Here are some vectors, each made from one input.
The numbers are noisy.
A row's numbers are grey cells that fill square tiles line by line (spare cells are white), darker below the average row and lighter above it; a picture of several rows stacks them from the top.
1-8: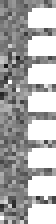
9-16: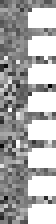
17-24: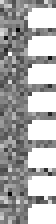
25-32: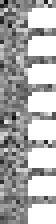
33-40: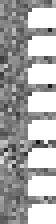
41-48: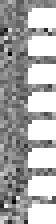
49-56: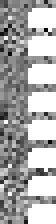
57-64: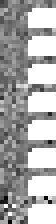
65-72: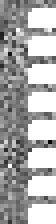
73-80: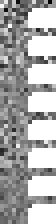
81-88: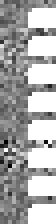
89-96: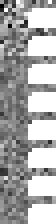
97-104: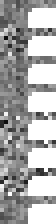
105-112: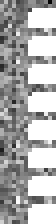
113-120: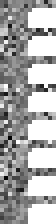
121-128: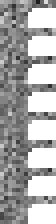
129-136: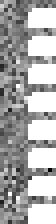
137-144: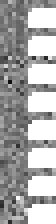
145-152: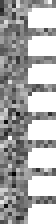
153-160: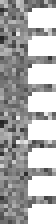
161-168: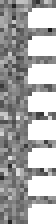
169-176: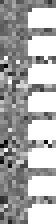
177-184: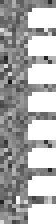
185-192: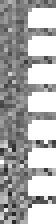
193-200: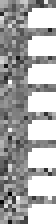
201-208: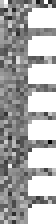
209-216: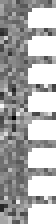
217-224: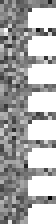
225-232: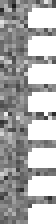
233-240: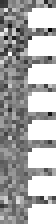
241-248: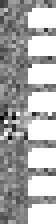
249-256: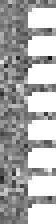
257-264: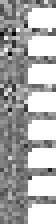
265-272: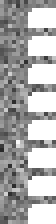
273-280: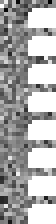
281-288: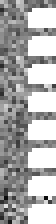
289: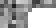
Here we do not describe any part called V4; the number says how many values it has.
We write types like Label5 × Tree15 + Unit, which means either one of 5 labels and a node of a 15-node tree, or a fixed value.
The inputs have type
(Line6 + Line7) × V4 + Tree13.
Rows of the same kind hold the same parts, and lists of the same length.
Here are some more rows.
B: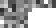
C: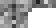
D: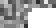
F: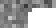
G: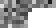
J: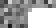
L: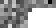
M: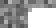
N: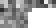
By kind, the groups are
B, C, D, N
F
G, J, L, M

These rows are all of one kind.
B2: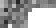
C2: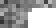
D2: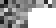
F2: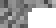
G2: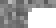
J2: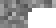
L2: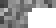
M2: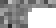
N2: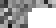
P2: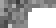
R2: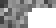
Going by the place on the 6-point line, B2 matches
D2, F2, J2 and N2.
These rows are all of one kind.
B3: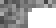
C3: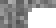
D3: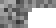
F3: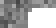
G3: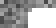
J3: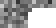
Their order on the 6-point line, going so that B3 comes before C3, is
G3, F3, J3, B3, D3, C3.
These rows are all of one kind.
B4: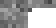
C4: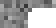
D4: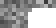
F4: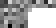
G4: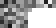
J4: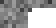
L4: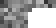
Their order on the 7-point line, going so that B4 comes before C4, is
B4, C4, J4, F4, D4, L4, G4.
